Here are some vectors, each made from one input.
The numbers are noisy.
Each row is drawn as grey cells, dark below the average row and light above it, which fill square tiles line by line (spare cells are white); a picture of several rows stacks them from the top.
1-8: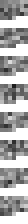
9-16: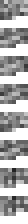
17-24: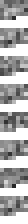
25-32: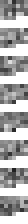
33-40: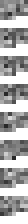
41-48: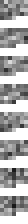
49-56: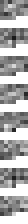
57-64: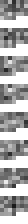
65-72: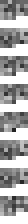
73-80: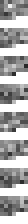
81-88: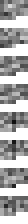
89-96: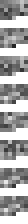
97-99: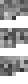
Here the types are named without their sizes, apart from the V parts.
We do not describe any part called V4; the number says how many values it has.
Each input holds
either a point on a circle and a true/false value, or a value of V4.
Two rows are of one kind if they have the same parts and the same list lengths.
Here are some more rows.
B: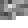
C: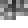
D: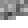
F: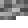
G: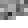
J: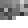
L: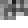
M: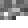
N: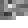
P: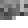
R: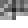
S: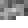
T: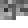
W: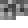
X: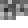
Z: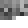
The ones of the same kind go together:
B, D, G, J, N, P, Z
C, F, L, M, R, S, T, W, X

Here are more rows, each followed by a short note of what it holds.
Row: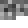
a point on a circle and a true/false value
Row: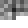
a point on a circle and a true/false value
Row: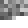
a value of V4
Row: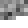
a value of V4
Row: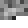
a point on a circle and a true/false value
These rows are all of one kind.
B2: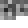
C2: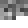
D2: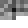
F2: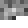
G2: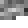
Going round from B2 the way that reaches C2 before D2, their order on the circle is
B2, C2, D2, F2, G2.
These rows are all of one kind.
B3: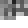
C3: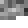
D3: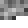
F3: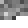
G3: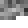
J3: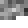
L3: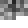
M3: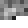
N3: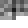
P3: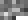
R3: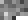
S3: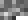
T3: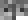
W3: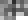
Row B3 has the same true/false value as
L3, N3, T3 and W3.
